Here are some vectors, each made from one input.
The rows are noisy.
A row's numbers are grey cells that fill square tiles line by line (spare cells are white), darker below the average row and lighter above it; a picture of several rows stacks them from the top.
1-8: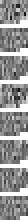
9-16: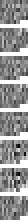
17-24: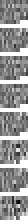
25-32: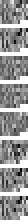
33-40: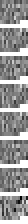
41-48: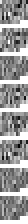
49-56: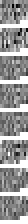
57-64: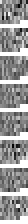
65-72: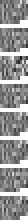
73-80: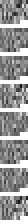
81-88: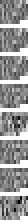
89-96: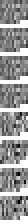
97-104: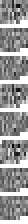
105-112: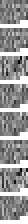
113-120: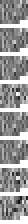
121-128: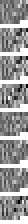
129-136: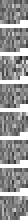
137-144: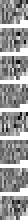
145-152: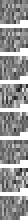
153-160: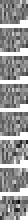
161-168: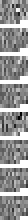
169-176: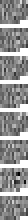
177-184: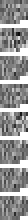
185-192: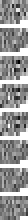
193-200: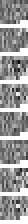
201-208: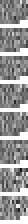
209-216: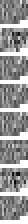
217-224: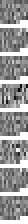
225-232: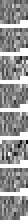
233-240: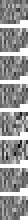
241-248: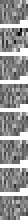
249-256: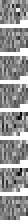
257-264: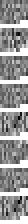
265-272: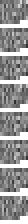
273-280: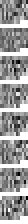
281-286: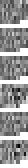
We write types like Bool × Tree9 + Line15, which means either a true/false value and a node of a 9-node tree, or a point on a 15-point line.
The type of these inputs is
Bool × (Line11 + Line19).
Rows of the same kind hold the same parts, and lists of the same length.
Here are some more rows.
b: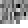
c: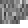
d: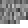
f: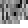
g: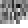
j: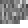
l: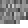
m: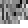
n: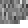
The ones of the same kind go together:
b, f, g, m
c, d, j, l, n

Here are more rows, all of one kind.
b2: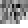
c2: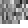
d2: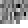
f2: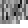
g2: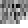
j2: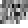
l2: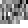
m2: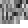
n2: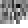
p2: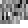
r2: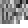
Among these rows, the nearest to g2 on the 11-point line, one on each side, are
b2 and n2.
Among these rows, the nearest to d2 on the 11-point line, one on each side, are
m2 and n2.
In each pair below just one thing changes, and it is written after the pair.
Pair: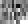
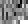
the true/false value
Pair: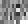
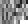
the true/false value
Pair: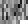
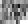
the true/false value
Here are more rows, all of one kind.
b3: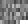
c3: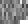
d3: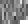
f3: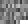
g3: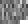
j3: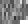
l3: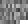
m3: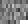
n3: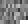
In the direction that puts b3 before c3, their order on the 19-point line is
j3, b3, c3, g3, n3, f3, d3, l3, m3.
